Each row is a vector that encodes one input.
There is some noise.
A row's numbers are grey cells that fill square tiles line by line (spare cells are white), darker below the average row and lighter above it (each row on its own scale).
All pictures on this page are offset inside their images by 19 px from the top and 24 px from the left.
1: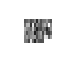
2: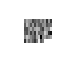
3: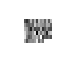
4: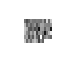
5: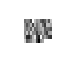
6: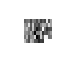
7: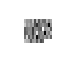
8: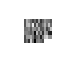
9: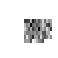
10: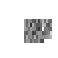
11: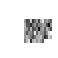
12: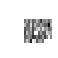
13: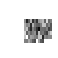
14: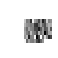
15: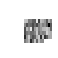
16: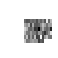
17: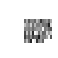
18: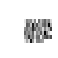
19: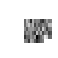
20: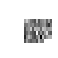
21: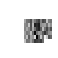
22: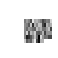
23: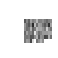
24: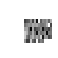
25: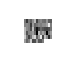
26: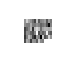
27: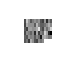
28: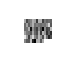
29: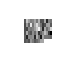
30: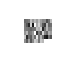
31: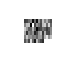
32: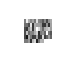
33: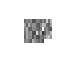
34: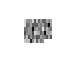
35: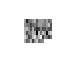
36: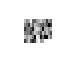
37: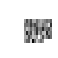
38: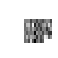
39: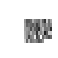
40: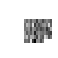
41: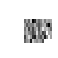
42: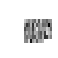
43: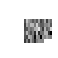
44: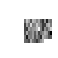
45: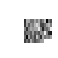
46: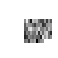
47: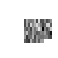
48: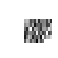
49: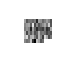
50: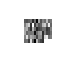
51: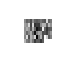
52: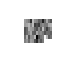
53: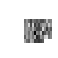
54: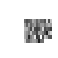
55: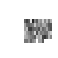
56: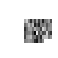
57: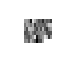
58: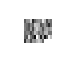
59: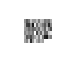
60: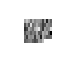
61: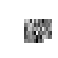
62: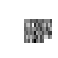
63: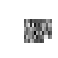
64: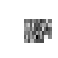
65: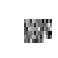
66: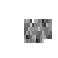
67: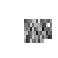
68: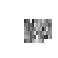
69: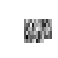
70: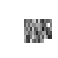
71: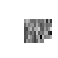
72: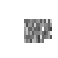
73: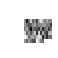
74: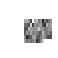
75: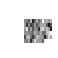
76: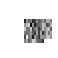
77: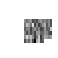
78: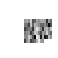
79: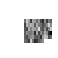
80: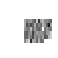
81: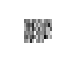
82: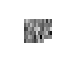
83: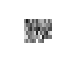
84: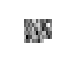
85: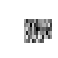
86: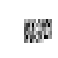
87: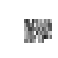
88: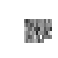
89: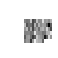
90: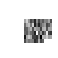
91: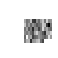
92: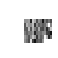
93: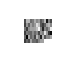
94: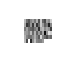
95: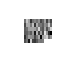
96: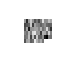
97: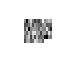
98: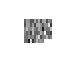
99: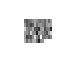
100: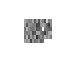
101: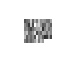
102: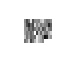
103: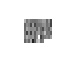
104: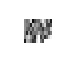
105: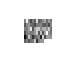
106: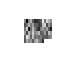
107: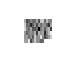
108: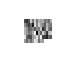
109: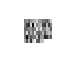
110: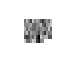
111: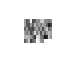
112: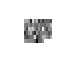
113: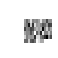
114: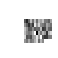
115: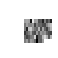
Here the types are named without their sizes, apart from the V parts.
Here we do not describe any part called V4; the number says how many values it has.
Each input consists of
a list of items, each a true/false value and a value of V4.
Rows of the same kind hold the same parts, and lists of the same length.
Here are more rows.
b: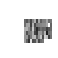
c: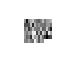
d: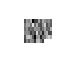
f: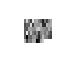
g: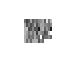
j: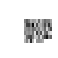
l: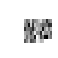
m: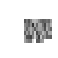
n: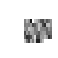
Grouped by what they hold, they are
b, d, l
c
f, g, j, m, n

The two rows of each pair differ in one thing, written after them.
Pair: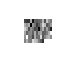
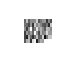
the value of V4 in item 1 of the list
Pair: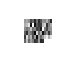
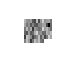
the value of V4 in item 1 of the list
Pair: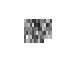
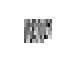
the value of V4 in item 1 of the list
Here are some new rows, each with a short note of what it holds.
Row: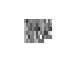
a list of two items
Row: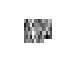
the empty list
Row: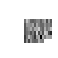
a list of one item
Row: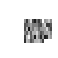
the empty list
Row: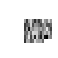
the empty list
